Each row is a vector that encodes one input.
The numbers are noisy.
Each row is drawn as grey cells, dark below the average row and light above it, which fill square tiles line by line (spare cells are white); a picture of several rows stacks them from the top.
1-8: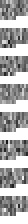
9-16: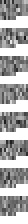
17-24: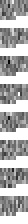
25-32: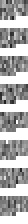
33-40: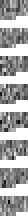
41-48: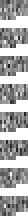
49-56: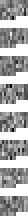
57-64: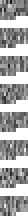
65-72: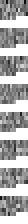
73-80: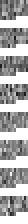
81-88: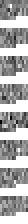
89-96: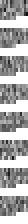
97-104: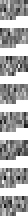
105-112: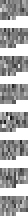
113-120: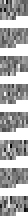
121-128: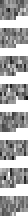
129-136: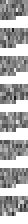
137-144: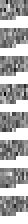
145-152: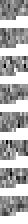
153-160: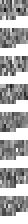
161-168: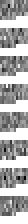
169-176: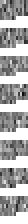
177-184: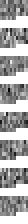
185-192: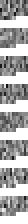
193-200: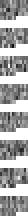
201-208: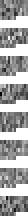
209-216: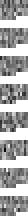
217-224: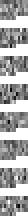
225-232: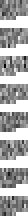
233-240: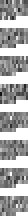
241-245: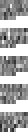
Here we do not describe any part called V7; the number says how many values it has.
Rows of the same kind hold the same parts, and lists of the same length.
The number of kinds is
2.
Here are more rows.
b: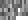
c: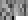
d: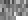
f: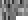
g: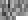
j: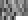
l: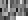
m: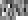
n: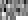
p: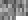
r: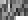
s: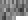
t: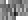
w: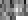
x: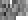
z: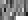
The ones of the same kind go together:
b, d, f, g, p, s, t, x
c, j, l, m, n, r, w, z

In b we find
a point on an 8-point circle, a node of an 8-node tree, a true/false value and a value of V7.
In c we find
a point on an 8-point circle, one of 6 labels and a node of an 8-node tree.
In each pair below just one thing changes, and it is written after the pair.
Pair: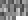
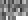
the true/false value
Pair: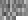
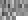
the node of the tree
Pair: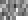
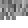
the value of V7
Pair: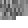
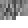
the true/false value
